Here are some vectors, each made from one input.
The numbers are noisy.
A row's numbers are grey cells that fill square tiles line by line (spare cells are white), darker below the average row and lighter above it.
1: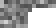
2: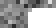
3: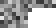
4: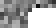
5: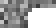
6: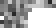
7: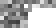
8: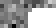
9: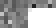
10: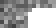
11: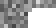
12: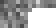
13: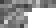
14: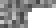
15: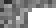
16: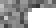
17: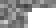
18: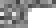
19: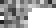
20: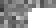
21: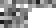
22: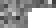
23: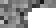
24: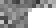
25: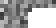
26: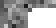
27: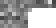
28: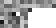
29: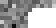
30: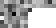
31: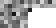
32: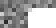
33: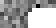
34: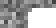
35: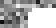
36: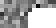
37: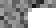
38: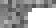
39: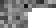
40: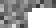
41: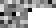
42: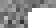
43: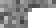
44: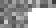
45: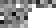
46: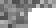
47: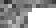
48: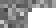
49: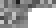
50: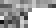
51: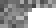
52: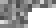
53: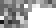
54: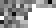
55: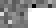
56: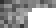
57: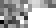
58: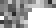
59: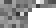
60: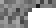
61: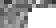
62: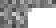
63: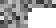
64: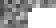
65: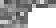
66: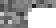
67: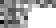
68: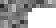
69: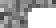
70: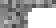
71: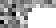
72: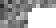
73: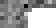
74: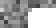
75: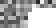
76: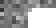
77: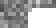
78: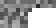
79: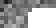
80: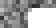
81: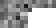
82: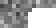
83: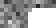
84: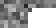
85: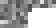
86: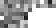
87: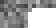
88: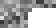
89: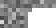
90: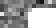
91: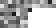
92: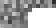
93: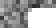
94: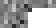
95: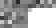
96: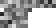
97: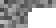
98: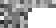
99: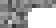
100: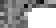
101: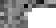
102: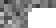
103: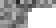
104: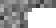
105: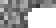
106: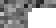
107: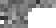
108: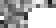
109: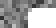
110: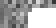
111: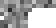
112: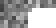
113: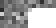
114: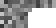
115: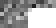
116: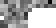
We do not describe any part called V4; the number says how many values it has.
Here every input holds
two labels (each one of 5), together with either one of 5 labels, or three true/false values and a value of V4.
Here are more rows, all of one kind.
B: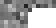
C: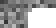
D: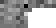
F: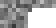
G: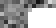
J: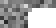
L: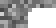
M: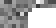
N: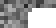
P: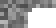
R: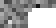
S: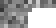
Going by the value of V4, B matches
L, N and P.
